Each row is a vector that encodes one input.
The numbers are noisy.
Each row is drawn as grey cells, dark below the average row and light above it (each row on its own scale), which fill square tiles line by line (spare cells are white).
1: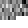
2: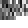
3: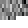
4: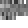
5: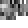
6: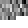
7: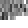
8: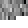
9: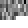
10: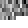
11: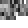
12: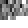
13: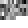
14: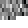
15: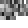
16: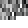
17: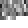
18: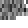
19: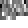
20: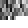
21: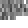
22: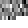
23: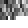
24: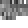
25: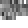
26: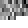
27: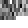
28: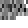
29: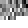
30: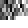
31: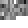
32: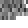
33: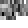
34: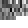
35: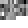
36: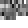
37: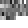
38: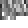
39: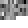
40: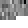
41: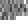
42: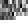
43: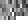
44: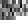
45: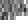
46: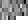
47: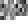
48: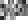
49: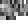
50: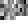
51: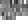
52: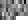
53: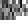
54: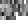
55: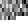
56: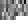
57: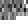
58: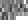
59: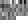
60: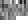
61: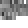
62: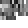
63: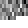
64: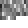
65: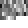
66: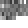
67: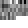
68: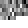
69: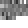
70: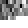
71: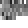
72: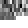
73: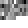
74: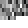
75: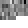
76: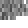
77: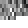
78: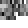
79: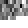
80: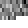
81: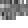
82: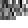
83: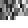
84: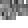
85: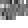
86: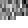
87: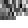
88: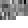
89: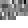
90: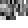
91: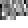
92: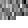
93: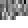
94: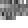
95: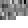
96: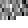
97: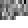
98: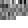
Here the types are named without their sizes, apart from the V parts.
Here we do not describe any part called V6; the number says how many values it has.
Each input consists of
a true/false value, together with either a point on a line, or a value of V6.
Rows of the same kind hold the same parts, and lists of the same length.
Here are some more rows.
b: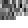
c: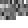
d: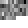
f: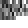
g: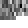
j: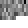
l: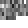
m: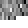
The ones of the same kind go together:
b, d, f, g, j
c, l, m

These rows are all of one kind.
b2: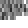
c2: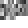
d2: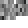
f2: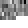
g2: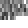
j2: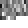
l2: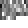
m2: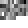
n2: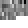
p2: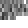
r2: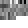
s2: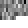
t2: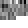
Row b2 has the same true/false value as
g2 and p2.
